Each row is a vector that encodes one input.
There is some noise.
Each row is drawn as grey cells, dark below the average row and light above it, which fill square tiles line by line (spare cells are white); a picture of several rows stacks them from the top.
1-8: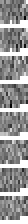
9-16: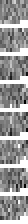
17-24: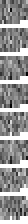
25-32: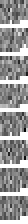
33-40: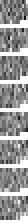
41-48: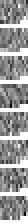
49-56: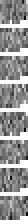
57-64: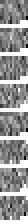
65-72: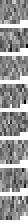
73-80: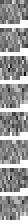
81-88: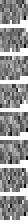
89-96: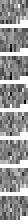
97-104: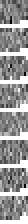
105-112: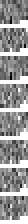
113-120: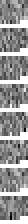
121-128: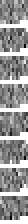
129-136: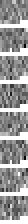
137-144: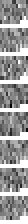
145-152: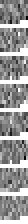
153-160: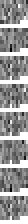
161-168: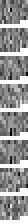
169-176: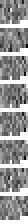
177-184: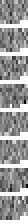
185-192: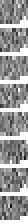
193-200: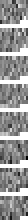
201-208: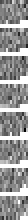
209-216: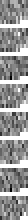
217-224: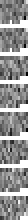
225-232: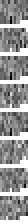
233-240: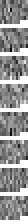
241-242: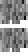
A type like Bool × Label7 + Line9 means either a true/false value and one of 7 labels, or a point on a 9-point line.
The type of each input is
Bool × Circle11 × (Circle11 + Unit).
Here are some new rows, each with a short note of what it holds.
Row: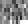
a point on each of two 11-point circles and a true/false value
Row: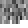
a point on each of two 11-point circles and a true/false value
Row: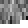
a point on an 11-point circle and a true/false value
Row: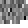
a point on an 11-point circle and a true/false value
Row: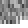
a point on an 11-point circle and a true/false value
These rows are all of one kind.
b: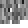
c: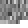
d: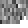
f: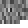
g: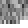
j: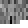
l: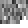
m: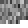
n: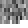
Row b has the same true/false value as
g and j.
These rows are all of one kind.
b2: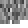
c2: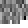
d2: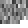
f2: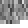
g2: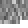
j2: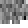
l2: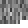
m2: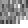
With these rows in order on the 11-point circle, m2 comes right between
d2 and f2.
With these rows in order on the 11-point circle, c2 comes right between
j2 and l2.
